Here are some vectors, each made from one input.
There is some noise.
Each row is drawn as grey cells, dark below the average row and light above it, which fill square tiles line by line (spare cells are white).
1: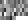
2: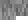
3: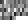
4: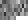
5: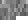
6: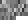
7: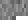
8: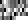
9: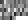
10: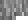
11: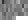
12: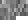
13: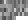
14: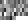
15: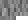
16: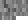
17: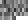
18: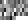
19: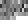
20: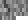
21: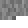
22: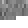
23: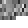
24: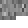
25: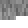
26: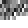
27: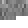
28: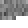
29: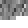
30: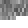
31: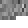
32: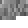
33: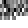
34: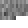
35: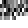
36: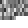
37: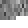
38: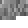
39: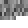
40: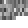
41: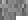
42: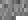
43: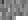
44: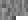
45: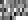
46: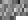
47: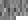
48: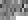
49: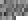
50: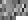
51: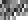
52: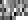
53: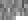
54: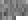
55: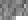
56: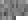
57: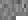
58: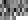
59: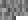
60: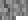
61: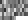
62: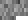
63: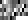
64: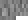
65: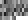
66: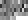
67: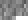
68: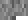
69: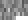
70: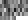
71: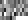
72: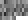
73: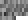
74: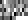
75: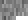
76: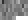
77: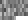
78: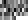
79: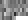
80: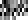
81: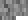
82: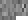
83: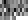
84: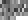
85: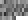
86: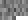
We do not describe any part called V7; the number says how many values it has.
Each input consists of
either a node of a 9-node tree and a true/false value, or a value of V7.
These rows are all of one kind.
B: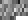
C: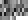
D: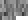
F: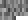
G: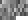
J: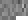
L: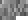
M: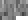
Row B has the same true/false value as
F and J.
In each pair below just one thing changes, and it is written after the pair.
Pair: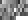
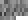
the node of the tree
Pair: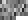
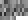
the node of the tree
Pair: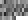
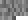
the true/false value
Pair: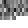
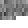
the true/false value
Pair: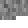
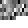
the node of the tree
